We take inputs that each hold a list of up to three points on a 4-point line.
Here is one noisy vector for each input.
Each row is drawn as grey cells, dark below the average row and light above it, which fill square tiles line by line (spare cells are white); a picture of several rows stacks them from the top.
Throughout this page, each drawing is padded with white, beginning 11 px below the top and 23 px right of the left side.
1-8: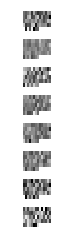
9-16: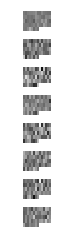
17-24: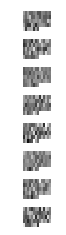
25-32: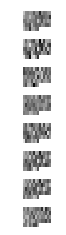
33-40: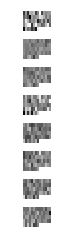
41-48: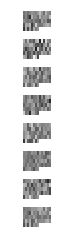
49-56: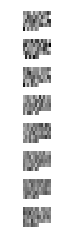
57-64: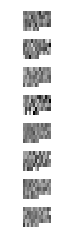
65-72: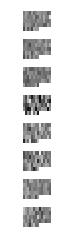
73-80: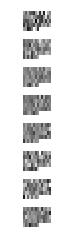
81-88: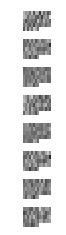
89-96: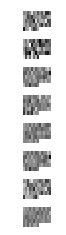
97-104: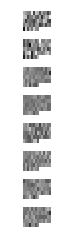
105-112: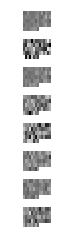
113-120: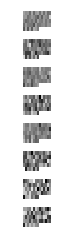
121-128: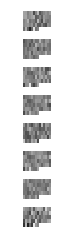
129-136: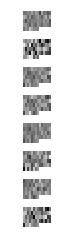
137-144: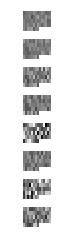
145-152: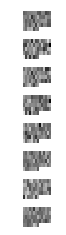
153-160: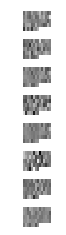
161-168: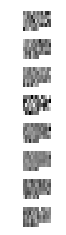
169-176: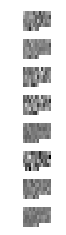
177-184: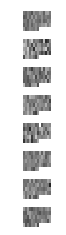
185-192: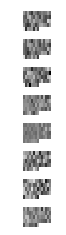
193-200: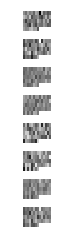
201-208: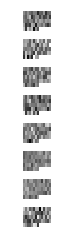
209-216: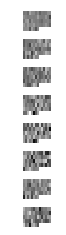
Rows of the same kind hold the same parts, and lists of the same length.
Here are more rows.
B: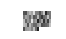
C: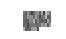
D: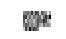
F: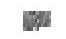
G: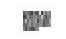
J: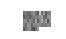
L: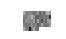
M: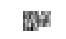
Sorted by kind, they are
B
C, F, G, J
D, L
M

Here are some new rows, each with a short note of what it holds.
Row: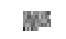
a list of two items
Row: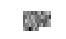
a list of one item
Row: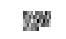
the empty list
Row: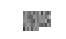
a list of three items
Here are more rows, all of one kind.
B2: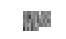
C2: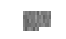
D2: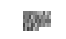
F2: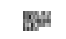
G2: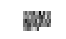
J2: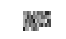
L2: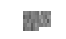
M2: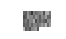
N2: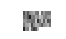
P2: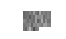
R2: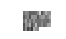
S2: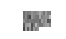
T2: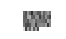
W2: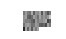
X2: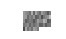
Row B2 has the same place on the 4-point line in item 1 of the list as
C2, J2, L2 and X2.
